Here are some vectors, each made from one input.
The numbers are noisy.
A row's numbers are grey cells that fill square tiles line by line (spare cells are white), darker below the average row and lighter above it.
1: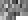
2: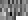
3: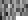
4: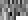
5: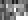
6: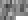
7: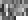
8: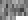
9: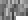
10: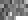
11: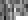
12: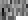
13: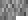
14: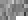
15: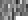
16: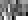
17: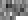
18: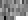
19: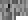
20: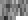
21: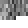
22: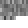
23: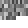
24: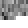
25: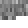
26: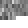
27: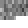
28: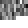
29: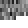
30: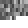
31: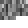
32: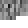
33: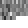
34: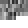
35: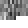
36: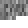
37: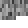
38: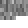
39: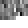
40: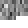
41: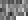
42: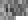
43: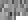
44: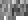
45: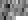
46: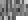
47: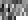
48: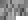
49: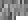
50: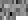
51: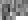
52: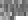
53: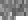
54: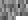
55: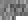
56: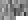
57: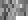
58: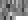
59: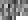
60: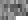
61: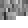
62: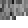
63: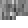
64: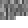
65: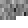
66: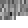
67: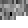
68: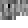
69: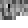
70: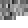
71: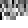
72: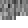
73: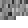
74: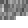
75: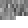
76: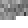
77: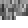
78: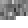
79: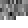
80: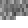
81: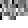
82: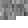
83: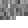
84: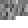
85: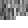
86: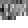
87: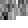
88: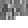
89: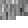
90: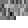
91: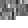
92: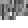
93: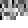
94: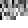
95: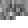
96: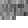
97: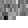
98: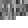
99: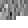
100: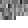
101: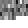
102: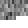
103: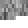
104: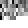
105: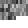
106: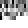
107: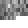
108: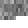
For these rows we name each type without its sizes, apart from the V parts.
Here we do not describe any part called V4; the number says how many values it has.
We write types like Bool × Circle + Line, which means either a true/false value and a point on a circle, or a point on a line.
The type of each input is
List(Bool × V4).
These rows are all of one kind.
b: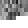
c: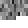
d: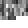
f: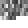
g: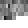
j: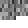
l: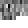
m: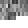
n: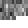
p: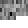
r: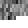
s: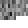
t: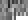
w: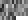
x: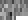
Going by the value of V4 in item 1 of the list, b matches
d, f, g and m.
